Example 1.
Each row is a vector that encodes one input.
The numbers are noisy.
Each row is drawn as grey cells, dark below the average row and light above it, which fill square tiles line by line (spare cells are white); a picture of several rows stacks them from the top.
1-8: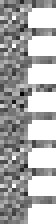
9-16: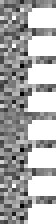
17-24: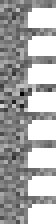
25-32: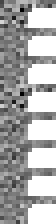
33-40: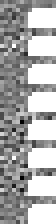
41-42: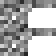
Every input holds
a point on a 4-point line.
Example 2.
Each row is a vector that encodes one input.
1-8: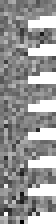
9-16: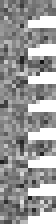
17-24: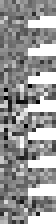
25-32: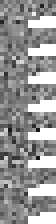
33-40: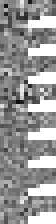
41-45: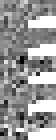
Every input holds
one of 8 labels.
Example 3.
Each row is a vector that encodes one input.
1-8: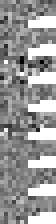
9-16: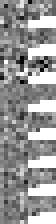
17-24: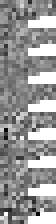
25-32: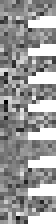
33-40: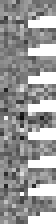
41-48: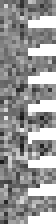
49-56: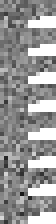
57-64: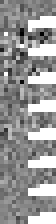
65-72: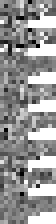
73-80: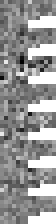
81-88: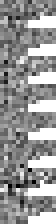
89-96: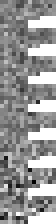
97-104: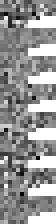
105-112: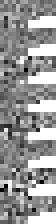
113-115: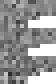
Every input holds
a point on a 7-point line.
